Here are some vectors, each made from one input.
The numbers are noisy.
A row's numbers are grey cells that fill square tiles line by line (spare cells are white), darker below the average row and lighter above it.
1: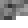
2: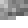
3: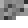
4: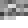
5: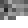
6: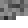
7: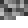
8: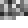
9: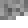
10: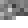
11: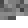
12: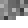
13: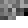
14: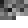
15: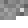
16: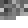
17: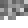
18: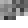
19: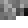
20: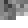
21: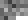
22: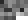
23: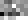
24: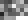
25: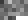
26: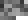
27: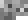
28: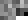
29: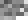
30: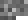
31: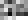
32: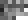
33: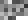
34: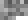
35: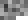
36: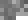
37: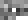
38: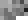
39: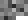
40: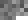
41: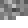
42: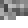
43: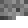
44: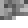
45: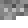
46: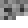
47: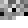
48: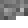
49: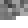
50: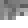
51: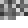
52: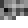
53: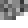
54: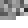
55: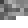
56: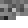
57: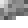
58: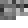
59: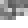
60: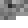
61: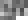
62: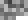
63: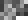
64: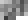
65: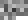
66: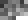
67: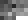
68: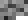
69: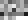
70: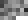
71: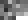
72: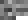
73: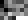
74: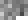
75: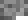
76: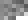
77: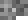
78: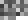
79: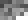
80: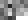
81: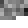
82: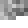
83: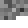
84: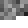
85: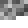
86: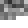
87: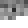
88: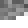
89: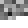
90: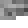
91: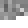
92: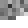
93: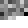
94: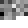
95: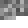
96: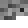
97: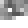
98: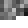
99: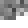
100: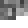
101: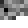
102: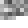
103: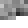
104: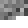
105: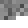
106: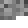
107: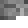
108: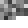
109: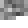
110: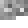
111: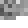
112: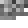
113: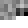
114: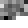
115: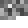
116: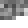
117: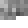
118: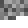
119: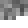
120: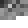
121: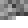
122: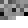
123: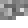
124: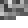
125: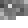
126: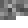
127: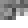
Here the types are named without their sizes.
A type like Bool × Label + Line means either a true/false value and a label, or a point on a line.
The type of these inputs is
(Bool × Bool × Bool × Bool + Line) × Line.
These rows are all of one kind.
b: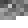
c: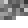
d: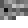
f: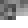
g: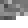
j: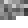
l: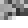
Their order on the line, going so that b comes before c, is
l, b, c, g, j, f, d.
